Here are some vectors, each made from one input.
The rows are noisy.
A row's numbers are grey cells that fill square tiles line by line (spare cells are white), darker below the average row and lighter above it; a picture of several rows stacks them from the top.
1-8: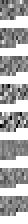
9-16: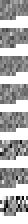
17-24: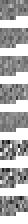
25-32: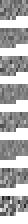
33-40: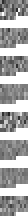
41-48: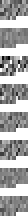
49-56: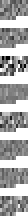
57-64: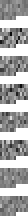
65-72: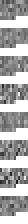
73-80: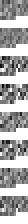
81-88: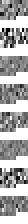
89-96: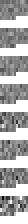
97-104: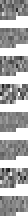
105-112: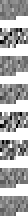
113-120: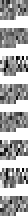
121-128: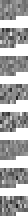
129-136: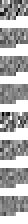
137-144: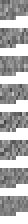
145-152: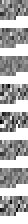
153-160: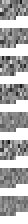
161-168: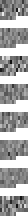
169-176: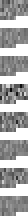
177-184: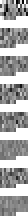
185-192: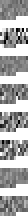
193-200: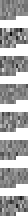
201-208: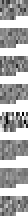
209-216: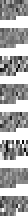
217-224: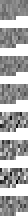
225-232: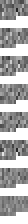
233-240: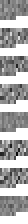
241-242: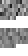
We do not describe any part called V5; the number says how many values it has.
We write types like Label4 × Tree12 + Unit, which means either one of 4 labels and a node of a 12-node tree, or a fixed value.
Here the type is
List3(Bool × V5).
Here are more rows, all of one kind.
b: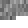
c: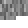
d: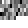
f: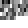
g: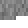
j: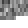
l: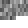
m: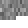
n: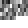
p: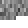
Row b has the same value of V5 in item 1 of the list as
g, l and p.
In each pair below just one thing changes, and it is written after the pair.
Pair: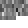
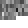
the true/false value in item 1 of the list
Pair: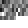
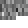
the value of V5 in item 1 of the list
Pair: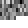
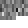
the true/false value in item 1 of the list
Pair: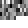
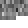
the value of V5 in item 1 of the list
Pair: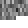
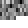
the value of V5 in item 1 of the list
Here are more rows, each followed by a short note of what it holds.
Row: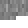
a list of three items
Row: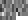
a list of one item
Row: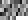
a list of two items
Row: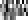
the empty list
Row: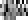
the empty list
